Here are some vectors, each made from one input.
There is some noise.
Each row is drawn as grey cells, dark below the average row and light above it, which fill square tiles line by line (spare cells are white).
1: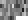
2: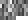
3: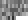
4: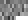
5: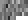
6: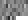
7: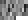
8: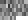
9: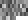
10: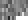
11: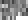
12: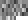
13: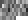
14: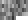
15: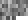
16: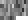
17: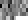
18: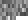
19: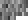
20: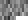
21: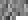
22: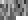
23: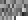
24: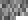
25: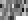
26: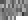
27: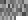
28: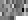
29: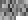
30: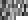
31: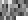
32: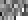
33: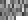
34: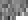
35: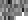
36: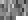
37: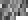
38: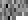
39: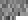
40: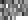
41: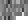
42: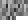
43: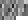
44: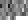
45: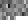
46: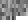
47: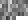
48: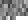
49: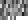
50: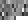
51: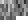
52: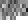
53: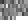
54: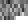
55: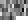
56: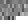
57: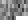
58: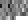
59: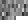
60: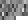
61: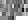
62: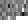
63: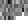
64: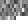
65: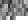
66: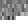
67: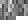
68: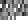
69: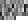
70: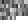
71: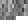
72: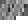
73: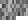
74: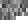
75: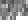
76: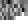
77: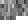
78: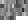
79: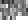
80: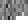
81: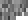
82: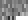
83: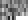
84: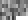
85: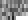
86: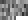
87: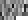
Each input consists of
either a point on a 6-point line, or a node of a 9-node tree.
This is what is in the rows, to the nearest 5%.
About 55% of them hold a point on a 6-point line. The rest hold a node of a 9-node tree.
